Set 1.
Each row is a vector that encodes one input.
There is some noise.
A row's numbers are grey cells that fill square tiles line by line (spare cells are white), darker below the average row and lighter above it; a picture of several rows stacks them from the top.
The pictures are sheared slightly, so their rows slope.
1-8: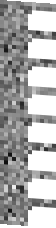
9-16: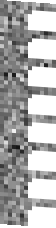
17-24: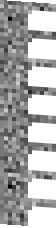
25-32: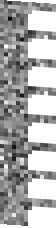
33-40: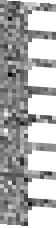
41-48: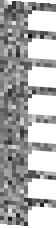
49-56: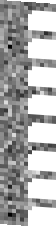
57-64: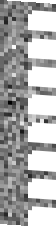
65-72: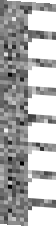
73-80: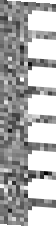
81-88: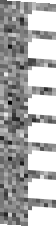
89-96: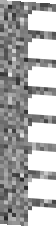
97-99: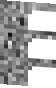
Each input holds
a point on a 7-point line and a true/false value.
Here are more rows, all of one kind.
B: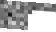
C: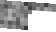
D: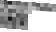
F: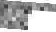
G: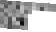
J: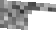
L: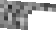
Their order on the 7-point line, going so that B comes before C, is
J, B, L, C, F, G, D.
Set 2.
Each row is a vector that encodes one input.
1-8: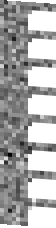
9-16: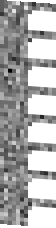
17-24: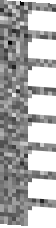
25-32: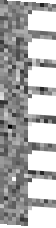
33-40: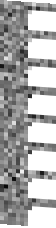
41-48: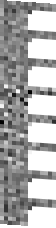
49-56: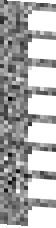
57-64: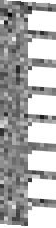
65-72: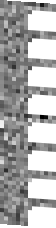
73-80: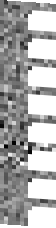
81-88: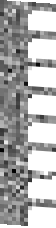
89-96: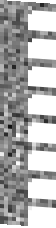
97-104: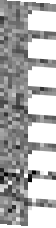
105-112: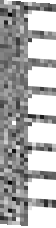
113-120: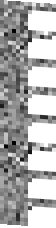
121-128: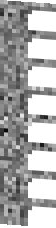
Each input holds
either a point on a 6-point circle, or a fixed value, or three true/false values.
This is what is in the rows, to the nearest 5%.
About 30% of them hold a point on a 6-point circle. About 5% of them hold a fixed value. The rest hold three true/false values.
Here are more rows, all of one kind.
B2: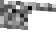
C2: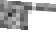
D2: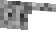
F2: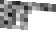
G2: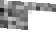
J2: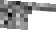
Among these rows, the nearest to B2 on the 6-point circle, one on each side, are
C2 and D2.
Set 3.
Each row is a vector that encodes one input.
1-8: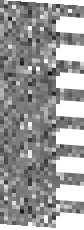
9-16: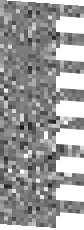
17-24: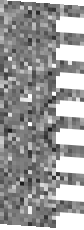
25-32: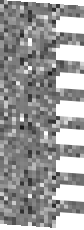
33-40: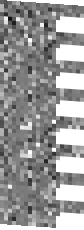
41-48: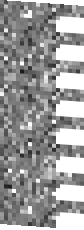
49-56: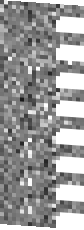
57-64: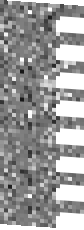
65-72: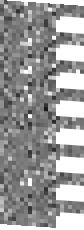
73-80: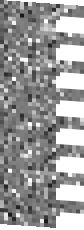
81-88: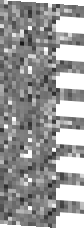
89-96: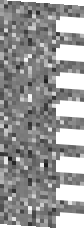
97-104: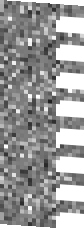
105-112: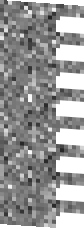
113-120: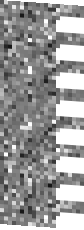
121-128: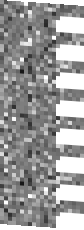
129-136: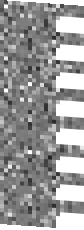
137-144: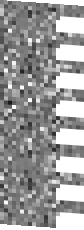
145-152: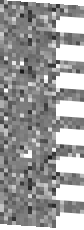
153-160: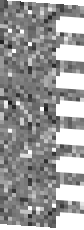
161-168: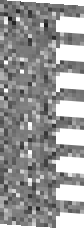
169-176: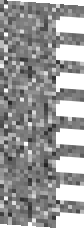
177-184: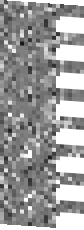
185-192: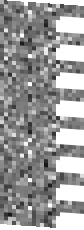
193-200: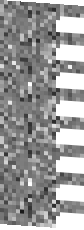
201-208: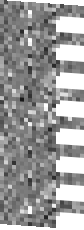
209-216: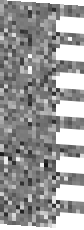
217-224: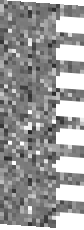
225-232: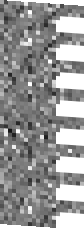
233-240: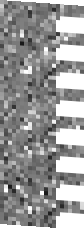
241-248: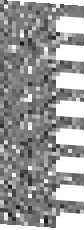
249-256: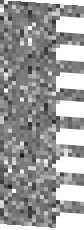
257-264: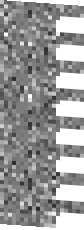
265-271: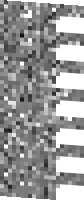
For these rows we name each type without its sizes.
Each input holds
a list of points on a line.
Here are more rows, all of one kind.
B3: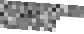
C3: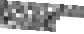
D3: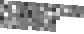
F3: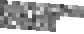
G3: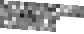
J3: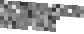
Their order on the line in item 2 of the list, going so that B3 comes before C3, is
J3, B3, C3, D3, F3, G3.
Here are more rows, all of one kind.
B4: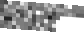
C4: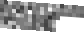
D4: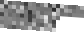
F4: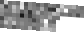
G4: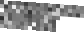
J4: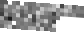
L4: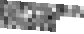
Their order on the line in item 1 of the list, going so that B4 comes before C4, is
D4, F4, G4, J4, B4, C4, L4.
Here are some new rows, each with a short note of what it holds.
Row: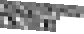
the empty list
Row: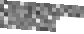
a list of one item
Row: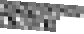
the empty list
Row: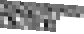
the empty list
